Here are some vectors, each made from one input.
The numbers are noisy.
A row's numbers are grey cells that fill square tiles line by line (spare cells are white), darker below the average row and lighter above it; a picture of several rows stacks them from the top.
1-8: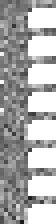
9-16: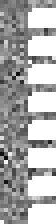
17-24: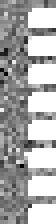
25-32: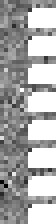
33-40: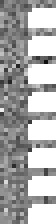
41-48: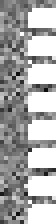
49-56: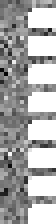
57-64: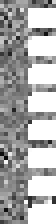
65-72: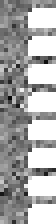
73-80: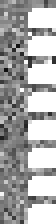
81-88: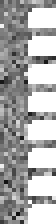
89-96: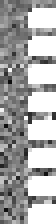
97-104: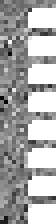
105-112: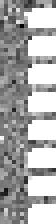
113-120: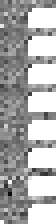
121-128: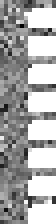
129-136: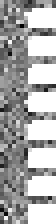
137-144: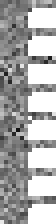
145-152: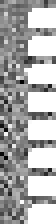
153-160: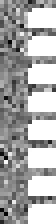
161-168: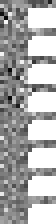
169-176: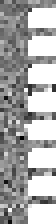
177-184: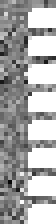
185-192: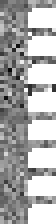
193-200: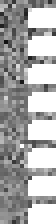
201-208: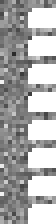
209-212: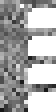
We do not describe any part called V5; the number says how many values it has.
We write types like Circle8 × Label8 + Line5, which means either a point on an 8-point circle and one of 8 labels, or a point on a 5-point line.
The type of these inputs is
Bool × (Tree9 + Unit) × V5 + Circle8 + Tree8.
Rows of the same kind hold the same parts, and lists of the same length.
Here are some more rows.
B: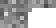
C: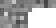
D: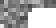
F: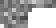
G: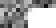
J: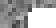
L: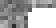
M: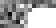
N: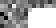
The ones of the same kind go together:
B, D, F, L
C, J
G, N
M

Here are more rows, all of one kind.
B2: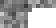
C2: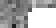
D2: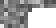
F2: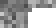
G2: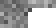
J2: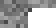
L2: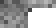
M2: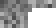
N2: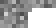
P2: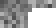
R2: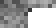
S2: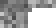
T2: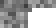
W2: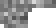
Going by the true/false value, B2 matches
D2, J2 and T2.
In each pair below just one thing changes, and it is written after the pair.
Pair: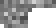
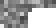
the true/false value
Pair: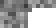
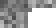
the true/false value
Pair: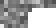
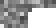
the node of the tree
